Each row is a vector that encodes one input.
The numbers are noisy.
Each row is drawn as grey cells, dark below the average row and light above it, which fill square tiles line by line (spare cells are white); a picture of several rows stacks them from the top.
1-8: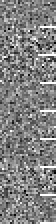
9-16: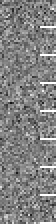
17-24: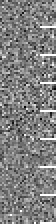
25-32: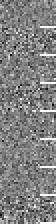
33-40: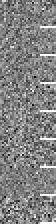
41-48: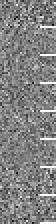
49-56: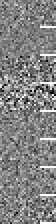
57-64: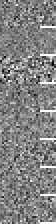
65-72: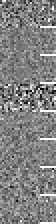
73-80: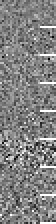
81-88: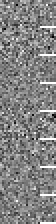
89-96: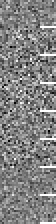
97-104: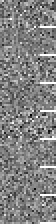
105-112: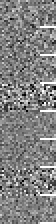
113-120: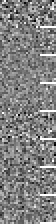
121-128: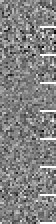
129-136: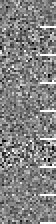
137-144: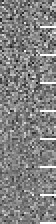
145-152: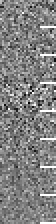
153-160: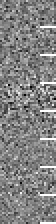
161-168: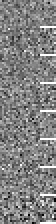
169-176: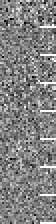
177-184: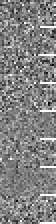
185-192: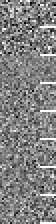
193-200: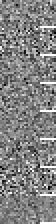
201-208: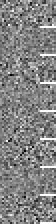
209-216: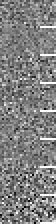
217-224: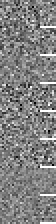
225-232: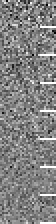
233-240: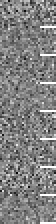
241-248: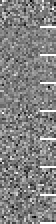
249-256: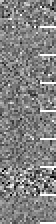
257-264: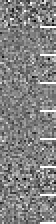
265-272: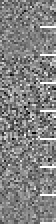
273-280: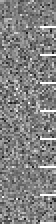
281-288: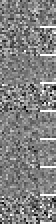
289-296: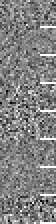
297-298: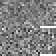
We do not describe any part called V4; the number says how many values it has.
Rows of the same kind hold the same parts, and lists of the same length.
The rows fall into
5 kinds.
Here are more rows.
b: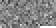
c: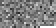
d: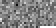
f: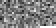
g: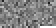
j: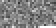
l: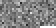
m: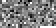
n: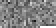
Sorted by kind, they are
b, d, g, n
c
f
j, m
l

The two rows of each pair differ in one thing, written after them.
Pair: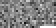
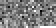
the place on the 7-point line
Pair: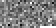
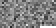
the place on the 7-point line
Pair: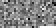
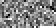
the node of the tree
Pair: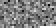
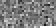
the node of the tree
